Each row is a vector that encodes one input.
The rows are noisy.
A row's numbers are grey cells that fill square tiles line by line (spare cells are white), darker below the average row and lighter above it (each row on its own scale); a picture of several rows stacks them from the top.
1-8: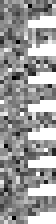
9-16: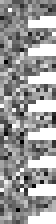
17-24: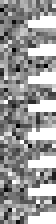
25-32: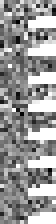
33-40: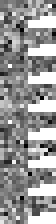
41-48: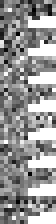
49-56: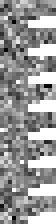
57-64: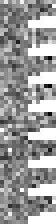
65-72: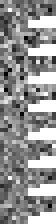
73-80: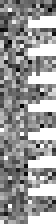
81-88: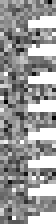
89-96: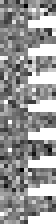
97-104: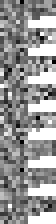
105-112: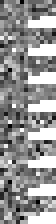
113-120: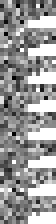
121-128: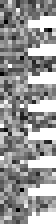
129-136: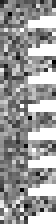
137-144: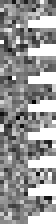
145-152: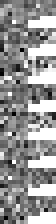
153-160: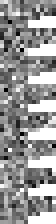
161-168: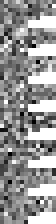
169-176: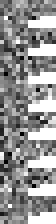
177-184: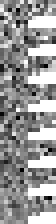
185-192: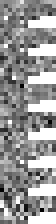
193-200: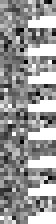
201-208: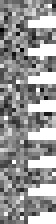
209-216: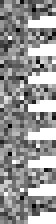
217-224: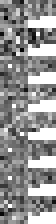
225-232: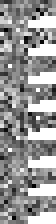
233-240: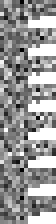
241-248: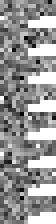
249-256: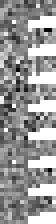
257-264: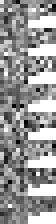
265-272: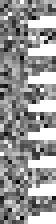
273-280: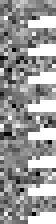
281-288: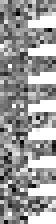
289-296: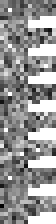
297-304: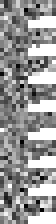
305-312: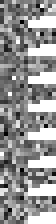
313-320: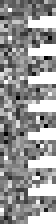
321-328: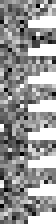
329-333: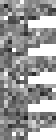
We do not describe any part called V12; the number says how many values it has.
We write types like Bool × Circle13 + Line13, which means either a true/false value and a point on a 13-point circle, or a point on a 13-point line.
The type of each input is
Bool × (Line6 + V12) + List2(Line8).
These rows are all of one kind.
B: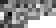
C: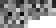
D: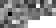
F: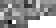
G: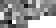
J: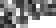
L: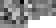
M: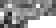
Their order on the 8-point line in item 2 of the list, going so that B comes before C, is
F, G, M, L, B, J, C, D.
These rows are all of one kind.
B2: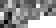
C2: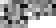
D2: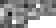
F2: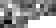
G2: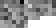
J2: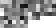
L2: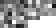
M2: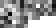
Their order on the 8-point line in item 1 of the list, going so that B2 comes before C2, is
L2, D2, B2, F2, M2, G2, C2, J2.
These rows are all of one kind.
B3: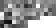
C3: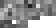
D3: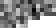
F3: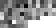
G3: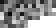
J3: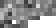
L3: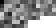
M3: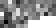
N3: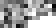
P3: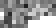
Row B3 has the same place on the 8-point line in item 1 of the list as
C3, J3, L3 and P3.
